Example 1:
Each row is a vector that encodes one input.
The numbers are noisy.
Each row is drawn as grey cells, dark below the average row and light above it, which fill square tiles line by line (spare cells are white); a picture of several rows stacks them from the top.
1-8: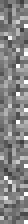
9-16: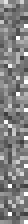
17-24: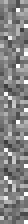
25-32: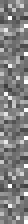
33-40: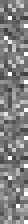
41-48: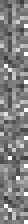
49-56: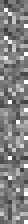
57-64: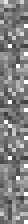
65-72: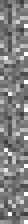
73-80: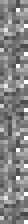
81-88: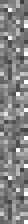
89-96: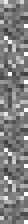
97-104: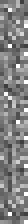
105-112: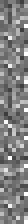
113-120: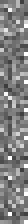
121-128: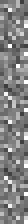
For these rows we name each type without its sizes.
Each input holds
a point on a circle.
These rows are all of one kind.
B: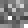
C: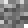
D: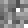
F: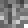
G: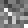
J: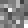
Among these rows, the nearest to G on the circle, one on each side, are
D and F.
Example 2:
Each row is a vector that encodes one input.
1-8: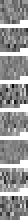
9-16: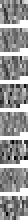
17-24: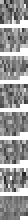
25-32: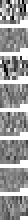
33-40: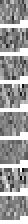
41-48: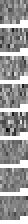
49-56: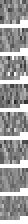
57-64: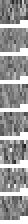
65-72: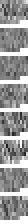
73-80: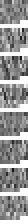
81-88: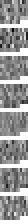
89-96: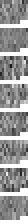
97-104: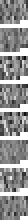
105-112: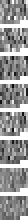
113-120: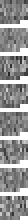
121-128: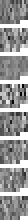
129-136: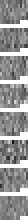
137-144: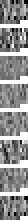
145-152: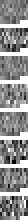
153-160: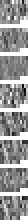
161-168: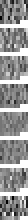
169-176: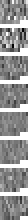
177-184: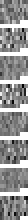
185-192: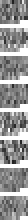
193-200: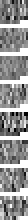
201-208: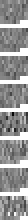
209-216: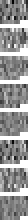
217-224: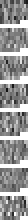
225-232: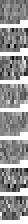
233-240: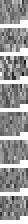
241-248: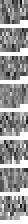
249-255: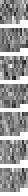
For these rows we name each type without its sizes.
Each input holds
either a fixed value, or three true/false values.
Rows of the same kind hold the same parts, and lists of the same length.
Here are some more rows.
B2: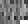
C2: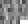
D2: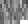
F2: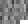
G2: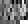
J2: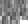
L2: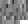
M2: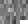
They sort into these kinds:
B2, C2, D2, F2, G2, L2, M2
J2

